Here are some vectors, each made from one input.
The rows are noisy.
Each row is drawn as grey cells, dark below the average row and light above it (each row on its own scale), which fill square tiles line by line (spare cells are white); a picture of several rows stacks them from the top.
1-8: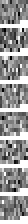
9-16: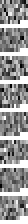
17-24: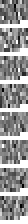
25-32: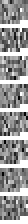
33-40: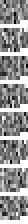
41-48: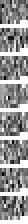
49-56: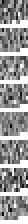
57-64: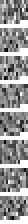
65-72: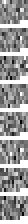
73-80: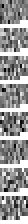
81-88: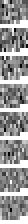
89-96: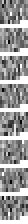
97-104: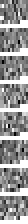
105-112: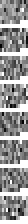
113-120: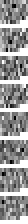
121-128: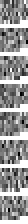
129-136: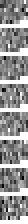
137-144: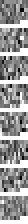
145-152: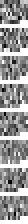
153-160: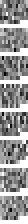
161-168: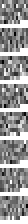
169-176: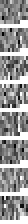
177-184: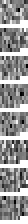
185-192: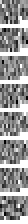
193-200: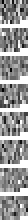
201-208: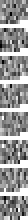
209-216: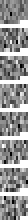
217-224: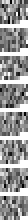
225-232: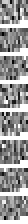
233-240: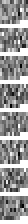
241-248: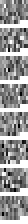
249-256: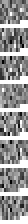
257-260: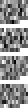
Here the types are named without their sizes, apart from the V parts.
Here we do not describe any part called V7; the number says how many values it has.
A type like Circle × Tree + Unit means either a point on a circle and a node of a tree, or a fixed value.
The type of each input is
Bool × List(V7) + Label × Line.
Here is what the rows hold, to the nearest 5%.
About 30% of them hold a label and a point on a line. The rest hold a true/false value, together with a list of values of V7.
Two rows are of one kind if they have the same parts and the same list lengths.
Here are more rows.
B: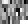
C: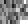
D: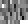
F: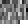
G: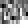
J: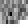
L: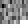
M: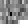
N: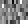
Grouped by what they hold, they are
B, G, L
C, D
F, N
J, M

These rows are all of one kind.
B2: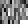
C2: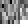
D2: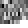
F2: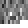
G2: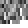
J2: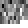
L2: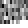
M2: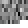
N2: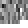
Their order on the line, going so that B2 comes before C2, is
B2, N2, C2, J2, D2, F2, G2, M2, L2.
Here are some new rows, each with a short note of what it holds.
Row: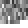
a true/false value, together with the empty list
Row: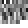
a true/false value, together with a list of one item
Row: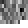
a true/false value, together with a list of one item
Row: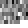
a true/false value, together with the empty list
